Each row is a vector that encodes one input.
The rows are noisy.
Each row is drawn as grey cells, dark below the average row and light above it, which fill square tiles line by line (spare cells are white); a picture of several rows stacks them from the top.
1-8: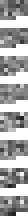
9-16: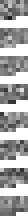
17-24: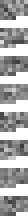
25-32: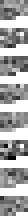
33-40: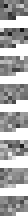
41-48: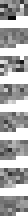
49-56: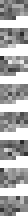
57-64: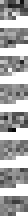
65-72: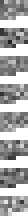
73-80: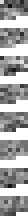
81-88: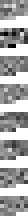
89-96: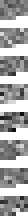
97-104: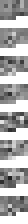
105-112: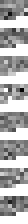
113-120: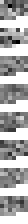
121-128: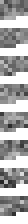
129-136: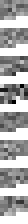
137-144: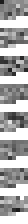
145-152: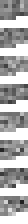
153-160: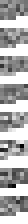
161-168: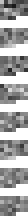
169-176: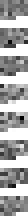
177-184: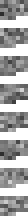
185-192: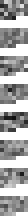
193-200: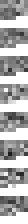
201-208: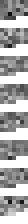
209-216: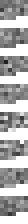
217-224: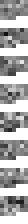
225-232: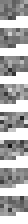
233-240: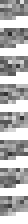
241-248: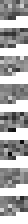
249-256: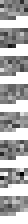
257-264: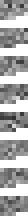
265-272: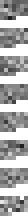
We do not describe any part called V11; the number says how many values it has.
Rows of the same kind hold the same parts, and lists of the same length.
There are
3 kinds of row.
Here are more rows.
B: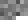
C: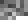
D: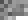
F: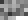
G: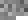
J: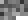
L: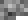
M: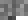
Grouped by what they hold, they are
B, M
C, D, F, L
G, J

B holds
one of 8 labels and a node of an 8-node tree.
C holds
a point on a 5-point line and a value of V11.
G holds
one of 8 labels and three true/false values.
